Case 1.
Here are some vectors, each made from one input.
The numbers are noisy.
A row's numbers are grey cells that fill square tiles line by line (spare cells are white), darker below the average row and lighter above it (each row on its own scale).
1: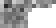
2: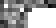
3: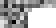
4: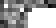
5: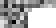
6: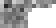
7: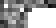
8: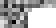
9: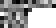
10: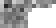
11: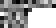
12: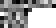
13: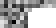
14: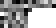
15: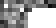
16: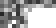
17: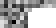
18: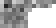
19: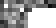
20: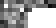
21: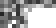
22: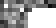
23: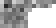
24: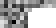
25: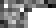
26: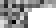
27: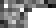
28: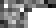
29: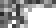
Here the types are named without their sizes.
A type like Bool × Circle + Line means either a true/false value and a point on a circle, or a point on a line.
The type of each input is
Line.
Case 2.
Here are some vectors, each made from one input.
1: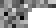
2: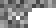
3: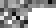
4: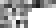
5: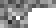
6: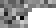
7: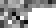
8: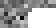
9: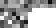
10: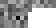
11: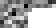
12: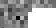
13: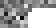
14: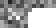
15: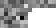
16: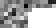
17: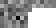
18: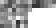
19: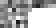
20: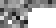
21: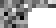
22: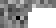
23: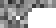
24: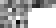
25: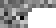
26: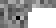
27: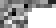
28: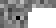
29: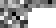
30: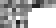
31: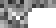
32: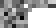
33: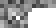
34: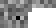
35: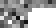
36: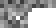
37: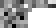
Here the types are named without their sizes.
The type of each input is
Line.
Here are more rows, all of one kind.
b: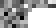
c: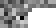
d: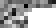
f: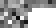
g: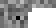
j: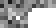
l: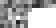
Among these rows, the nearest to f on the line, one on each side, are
d and g.
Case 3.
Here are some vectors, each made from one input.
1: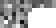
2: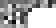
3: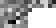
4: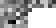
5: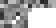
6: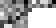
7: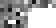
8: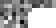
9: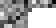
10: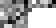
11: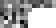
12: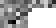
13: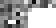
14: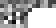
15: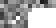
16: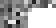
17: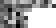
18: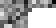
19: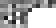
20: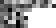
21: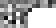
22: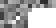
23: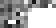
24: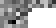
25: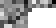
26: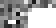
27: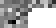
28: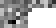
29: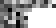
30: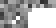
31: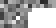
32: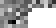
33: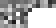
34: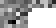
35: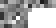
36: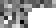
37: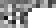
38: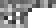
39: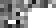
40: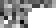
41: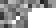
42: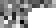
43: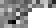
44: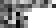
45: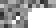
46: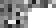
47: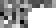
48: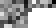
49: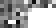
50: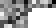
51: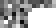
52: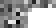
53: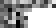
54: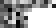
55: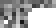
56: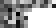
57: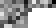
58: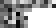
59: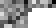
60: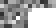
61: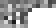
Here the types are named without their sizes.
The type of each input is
Line.
